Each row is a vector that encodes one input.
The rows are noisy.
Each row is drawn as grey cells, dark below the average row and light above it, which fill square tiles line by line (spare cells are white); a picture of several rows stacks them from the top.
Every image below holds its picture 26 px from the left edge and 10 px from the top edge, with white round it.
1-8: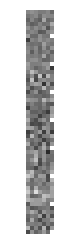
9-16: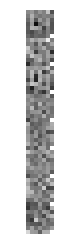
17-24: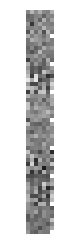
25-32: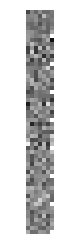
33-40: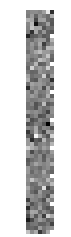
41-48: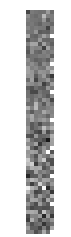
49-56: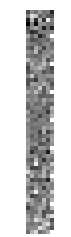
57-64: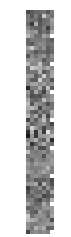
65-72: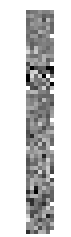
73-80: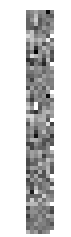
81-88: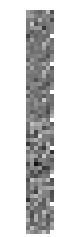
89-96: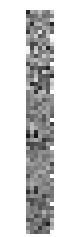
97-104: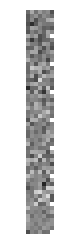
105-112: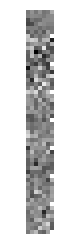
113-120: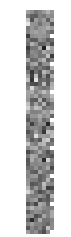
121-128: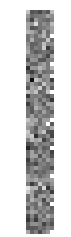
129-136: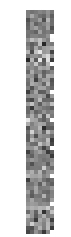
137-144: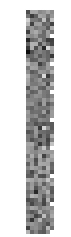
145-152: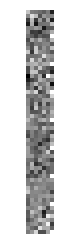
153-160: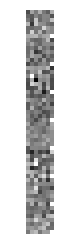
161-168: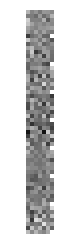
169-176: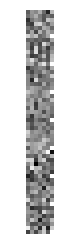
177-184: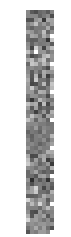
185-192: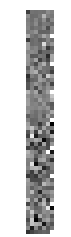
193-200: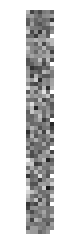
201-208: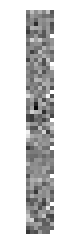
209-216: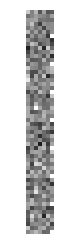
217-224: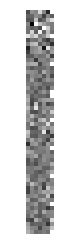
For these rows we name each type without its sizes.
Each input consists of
a point on a line, together with either a point on a line, or five true/false values.
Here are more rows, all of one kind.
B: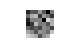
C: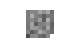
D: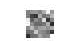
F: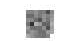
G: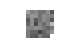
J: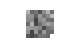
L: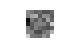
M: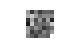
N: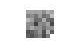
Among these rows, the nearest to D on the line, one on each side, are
C and J.
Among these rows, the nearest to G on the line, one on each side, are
L and N.
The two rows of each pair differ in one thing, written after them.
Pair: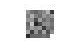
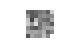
one of the five true/false values
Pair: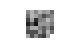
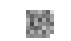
one of the five true/false values
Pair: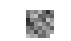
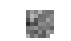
one of the five true/false values
